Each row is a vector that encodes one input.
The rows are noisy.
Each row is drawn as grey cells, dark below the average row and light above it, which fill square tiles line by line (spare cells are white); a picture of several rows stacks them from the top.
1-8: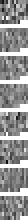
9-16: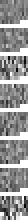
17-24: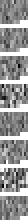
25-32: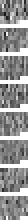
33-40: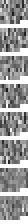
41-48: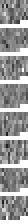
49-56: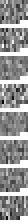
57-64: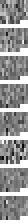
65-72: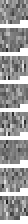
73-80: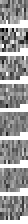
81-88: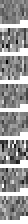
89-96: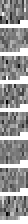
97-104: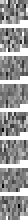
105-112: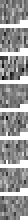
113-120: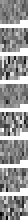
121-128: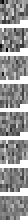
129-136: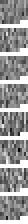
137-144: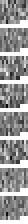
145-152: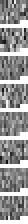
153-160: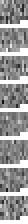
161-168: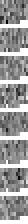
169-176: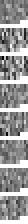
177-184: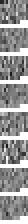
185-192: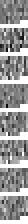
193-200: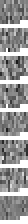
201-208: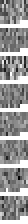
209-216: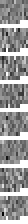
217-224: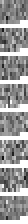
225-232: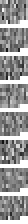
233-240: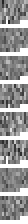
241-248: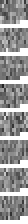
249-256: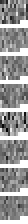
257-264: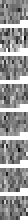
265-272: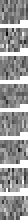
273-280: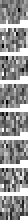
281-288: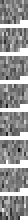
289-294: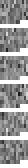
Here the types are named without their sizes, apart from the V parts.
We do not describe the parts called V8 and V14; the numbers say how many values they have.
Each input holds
a label, together with either a true/false value and a value of V14, or a value of V8.
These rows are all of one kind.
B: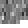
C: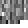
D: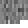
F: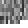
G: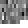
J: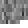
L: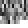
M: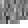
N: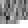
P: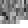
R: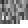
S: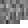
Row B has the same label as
G, J, M and N.
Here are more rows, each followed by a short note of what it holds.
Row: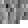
a label and a value of V8
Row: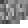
a label, a true/false value and a value of V14
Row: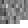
a label, a true/false value and a value of V14
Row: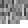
a label and a value of V8
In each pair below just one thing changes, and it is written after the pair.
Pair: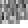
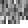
the label
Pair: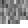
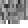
the value of V8
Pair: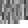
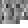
the value of V8
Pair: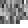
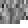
the label
